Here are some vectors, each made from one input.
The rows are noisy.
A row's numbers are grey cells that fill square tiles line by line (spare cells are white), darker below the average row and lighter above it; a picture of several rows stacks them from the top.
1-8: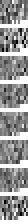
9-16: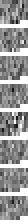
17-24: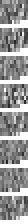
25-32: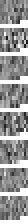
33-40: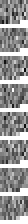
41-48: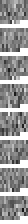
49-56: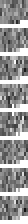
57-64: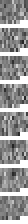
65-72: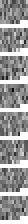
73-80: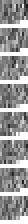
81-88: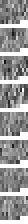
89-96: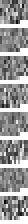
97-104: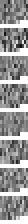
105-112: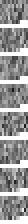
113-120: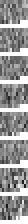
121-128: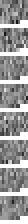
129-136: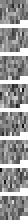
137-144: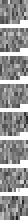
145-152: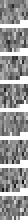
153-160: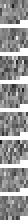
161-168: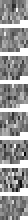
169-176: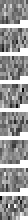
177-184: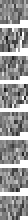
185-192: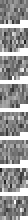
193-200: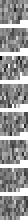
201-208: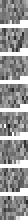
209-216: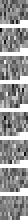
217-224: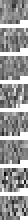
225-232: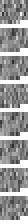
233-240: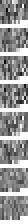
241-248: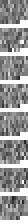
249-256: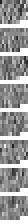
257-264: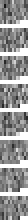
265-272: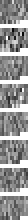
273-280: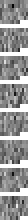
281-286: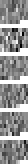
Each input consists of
either a point on each of two 9-point lines, or a list of up to two points on a 10-point line.
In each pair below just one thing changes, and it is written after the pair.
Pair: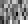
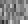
the place on the 10-point line in item 2 of the list
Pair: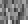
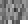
the place on the 10-point line in item 2 of the list
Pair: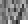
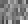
the place on the 10-point line in item 2 of the list
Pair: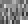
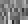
the place on the 10-point line in item 1 of the list
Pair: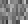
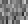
the place on the 10-point line in item 2 of the list
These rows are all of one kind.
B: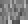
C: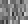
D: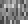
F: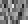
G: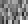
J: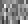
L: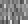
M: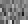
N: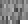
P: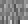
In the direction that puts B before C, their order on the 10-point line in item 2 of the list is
M, G, L, F, B, J, N, C, P, D.
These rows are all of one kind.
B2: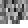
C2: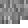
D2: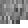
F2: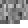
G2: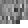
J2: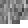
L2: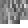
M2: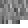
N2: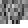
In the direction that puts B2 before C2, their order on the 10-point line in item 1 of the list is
N2, B2, M2, L2, J2, C2, D2, G2, F2.
